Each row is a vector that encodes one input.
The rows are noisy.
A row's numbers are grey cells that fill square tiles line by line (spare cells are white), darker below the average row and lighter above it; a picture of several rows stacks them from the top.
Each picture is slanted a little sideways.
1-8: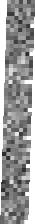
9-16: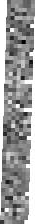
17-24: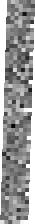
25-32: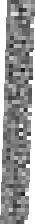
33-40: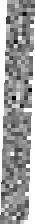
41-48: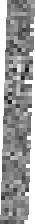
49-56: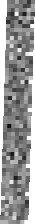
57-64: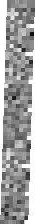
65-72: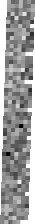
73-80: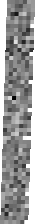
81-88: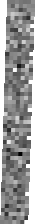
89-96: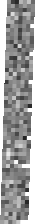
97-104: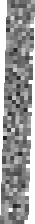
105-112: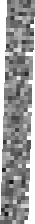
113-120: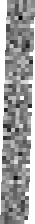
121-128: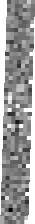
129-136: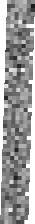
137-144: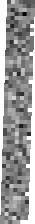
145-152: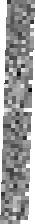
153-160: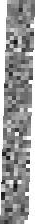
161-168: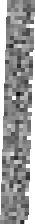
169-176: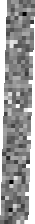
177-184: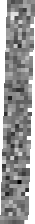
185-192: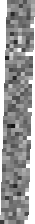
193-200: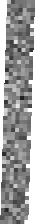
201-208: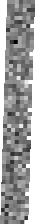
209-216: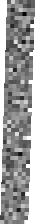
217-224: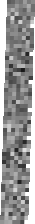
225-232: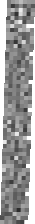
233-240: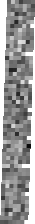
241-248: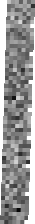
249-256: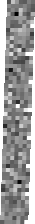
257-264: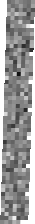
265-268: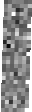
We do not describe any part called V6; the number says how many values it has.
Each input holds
a node of each of three 10-node trees, together with either a node of an 11-node tree, or a list of up to two values of V6.
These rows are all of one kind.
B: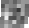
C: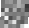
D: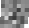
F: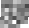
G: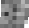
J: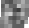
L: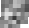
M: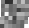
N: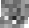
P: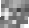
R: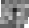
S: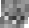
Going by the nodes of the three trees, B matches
D, N and S.
